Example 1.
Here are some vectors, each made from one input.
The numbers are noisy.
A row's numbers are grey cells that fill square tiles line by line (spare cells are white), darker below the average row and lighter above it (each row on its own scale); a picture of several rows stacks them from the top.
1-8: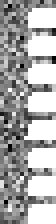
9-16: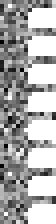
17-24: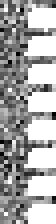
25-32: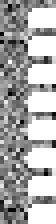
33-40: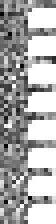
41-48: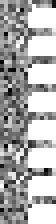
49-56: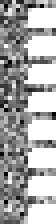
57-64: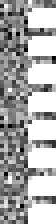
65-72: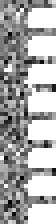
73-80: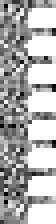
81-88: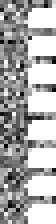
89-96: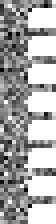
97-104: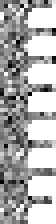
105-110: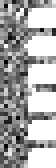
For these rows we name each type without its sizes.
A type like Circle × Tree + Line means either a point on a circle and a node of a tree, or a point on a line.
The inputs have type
Circle.
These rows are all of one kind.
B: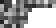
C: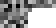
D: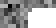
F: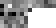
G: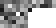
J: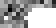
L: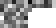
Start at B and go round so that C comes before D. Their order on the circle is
B, C, D, J, F, G, L.
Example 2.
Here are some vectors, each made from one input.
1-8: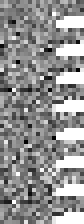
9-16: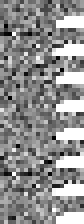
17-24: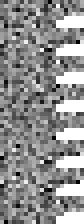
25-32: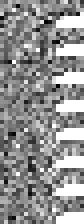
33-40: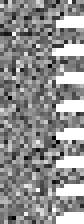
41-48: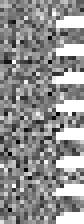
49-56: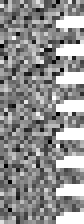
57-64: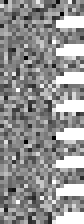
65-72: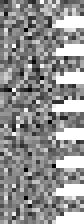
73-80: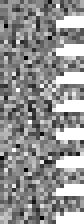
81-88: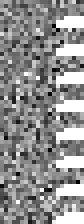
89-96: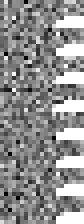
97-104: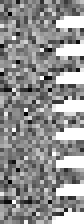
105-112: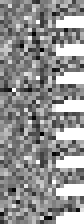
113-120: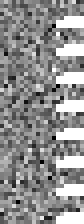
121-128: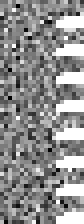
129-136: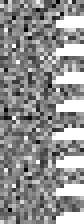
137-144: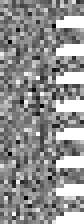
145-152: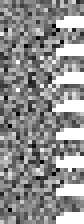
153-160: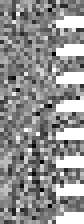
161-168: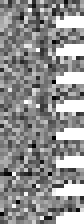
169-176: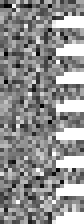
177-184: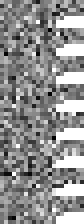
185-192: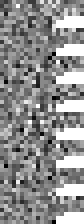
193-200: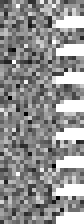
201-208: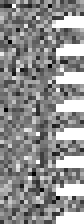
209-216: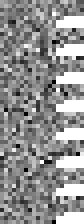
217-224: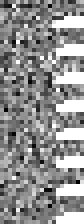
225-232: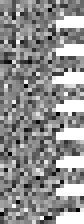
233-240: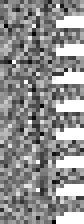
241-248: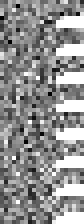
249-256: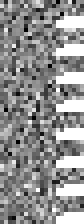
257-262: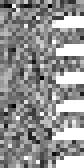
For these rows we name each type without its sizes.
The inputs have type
Label.
